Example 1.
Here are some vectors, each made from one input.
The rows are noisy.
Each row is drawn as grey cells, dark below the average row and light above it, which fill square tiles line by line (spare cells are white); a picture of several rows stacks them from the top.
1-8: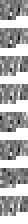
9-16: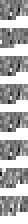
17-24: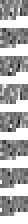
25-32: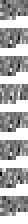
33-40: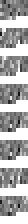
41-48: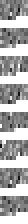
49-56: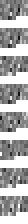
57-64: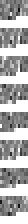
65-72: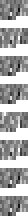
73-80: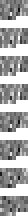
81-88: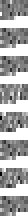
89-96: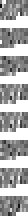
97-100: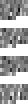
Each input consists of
a point on a 9-point line.
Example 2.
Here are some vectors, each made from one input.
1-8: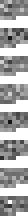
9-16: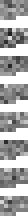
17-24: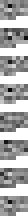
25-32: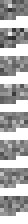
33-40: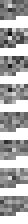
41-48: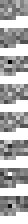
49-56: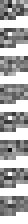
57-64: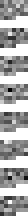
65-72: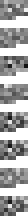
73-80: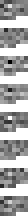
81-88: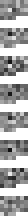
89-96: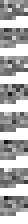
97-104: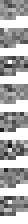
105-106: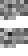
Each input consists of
either a fixed value, or five true/false values.
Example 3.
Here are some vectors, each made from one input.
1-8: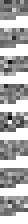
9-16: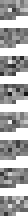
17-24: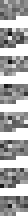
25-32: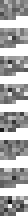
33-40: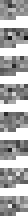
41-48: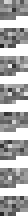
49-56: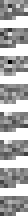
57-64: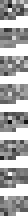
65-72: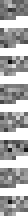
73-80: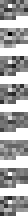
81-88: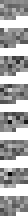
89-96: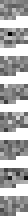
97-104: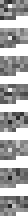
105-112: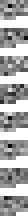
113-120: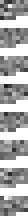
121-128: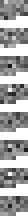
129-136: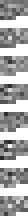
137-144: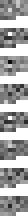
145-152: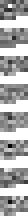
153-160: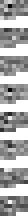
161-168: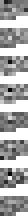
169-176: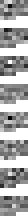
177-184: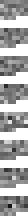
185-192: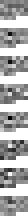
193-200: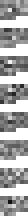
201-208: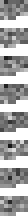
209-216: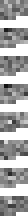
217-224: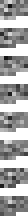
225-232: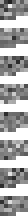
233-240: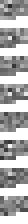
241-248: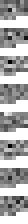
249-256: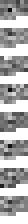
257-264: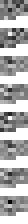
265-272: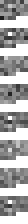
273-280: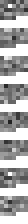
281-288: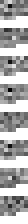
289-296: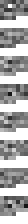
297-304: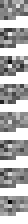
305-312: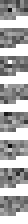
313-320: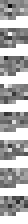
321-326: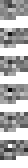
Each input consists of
either a fixed value, or five true/false values.
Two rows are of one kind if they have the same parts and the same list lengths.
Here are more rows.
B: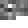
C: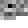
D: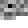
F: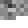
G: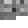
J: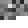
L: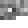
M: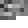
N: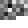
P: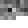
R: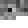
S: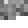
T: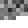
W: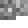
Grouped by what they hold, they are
B, C, D, F, G, J, L, M, P, R, S, T, W
N

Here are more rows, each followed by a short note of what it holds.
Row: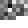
a fixed value
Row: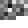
a fixed value
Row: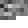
five true/false values
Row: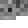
five true/false values
